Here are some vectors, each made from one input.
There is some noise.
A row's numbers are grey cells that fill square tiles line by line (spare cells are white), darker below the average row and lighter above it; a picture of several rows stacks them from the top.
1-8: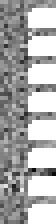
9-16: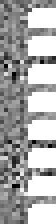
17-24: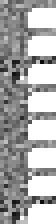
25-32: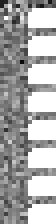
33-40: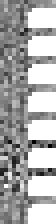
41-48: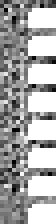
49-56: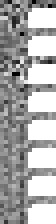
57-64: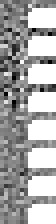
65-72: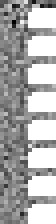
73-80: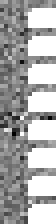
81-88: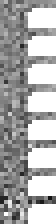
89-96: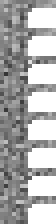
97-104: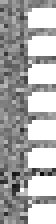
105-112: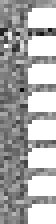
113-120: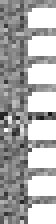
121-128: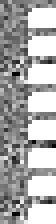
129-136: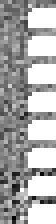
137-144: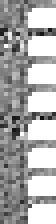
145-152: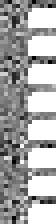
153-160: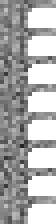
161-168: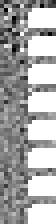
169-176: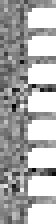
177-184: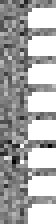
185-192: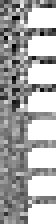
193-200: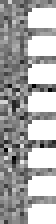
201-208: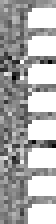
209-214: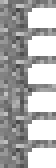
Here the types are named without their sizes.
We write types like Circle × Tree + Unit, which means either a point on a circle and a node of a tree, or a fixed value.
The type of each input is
Bool × Line + Label.
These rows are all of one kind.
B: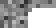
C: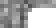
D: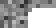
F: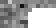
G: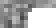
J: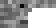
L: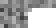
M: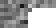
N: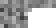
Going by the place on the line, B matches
C and D.
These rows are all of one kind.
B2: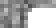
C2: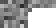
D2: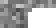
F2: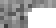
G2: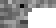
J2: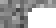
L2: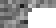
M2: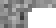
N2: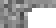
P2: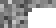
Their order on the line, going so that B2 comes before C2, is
F2, G2, L2, J2, D2, N2, M2, P2, B2, C2.
